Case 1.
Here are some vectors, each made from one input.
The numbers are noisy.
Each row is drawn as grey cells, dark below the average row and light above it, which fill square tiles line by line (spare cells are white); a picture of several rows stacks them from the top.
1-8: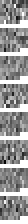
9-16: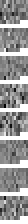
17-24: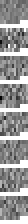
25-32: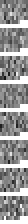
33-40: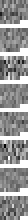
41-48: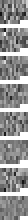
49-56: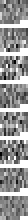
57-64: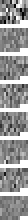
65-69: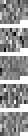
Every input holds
either a fixed value, or a node of a 7-node tree and a node of a 9-node tree.
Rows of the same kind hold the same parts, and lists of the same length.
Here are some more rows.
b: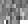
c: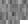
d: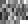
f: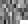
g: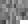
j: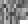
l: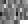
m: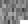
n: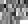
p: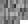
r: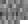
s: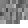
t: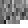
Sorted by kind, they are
b, c, f, g, j, l, m, n, p, r, s, t
d

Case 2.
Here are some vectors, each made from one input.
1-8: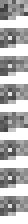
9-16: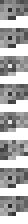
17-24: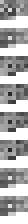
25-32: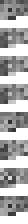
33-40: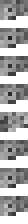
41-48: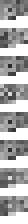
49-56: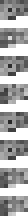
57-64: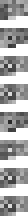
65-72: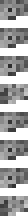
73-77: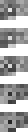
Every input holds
either a point on a 5-point line, or a point on a 6-point line.
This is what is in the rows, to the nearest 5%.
About 50% of them hold a point on a 5-point line. The rest hold a point on a 6-point line.
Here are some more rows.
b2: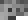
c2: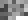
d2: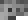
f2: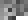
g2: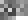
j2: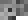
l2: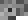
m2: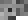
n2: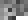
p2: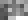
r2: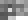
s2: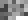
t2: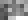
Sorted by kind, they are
b2, d2, f2, j2, l2, m2, n2
c2, g2, p2, r2, s2, t2

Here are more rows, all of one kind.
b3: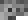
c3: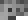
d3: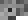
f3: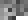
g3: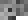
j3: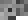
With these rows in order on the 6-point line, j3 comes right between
d3 and g3.
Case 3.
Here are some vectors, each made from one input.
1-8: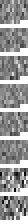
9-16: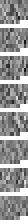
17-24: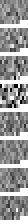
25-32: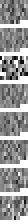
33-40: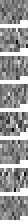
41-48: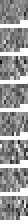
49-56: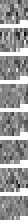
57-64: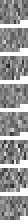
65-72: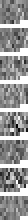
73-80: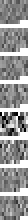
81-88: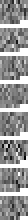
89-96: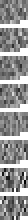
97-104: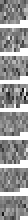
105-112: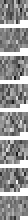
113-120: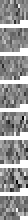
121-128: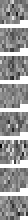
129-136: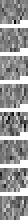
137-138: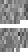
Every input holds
either a fixed value, or a node of a 14-node tree and five true/false values.
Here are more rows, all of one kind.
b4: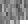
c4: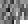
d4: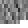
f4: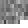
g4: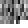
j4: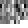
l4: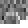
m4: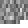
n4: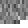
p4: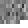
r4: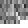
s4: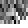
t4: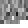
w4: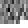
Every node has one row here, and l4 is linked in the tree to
c4.
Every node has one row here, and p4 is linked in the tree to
n4.
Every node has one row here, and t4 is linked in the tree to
r4.
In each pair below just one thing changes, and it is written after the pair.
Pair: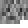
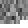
one of the five true/false values
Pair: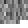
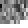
one of the five true/false values
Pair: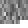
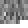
one of the five true/false values
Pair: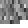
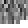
one of the five true/false values
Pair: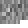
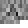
one of the five true/false values
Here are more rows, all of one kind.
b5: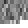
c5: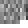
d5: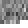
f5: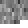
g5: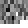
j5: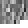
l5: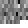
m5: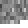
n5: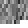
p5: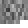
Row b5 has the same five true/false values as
d5 and m5.
